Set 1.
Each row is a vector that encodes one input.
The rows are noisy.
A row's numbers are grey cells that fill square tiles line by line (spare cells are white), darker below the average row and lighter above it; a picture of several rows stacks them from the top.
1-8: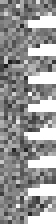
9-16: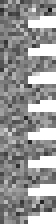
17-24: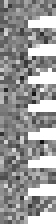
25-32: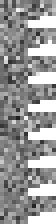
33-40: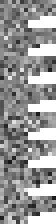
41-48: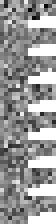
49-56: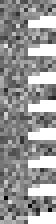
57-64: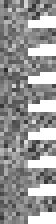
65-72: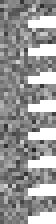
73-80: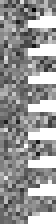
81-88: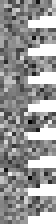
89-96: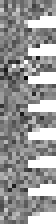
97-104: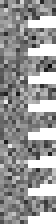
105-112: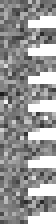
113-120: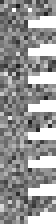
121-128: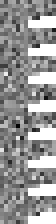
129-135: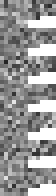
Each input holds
either a point on a 6-point circle, or a point on a 10-point circle and a true/false value.
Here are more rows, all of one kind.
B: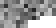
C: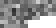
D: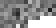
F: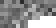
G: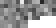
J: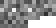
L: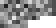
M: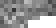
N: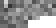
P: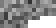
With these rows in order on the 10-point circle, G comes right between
B and C.
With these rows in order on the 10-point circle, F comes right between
D and J.
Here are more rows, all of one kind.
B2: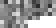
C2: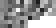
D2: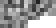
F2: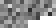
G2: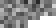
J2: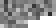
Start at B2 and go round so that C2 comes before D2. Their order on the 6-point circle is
B2, J2, G2, F2, C2, D2.
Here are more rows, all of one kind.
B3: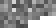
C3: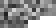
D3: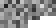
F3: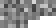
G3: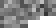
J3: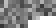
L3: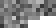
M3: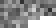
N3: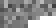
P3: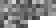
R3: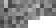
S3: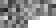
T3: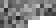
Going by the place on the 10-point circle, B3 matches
G3, J3, L3 and P3.
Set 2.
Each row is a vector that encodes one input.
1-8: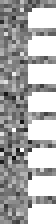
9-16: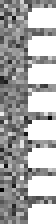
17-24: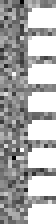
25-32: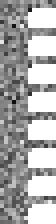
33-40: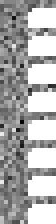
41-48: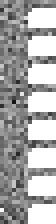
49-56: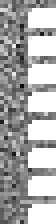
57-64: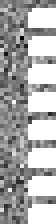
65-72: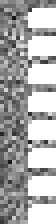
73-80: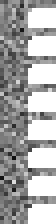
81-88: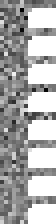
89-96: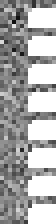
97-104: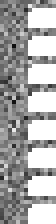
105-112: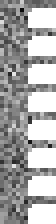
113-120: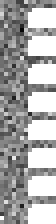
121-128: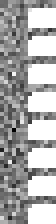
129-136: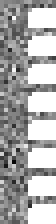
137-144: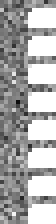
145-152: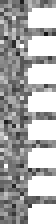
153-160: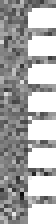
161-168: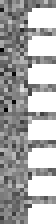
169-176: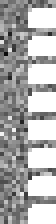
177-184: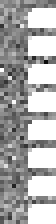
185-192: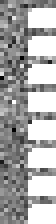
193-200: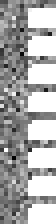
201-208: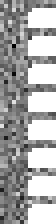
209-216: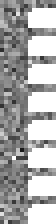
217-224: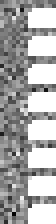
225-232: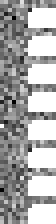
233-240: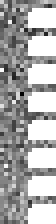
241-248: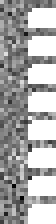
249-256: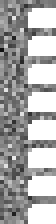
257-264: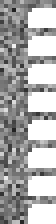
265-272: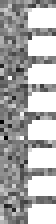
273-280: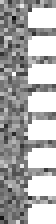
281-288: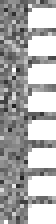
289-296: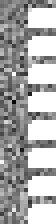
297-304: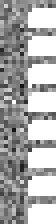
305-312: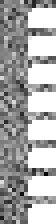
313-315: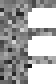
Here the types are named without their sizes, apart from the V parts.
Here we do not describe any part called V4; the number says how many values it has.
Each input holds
a true/false value and a value of V4, together with either a point on a circle, or a fixed value.
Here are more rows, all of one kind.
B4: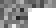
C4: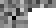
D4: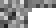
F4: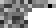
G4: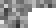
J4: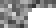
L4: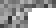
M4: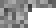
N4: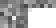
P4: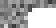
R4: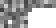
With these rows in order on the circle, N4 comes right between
B4 and J4.
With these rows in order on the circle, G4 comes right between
M4 and R4.
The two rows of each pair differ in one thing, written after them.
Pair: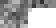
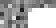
the true/false value
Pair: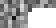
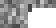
the true/false value
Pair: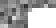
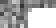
the place on the circle
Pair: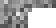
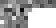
the value of V4
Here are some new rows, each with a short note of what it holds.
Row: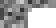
a point on a circle, a true/false value and a value of V4
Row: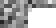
a point on a circle, a true/false value and a value of V4
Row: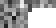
a point on a circle, a true/false value and a value of V4
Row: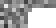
a point on a circle, a true/false value and a value of V4
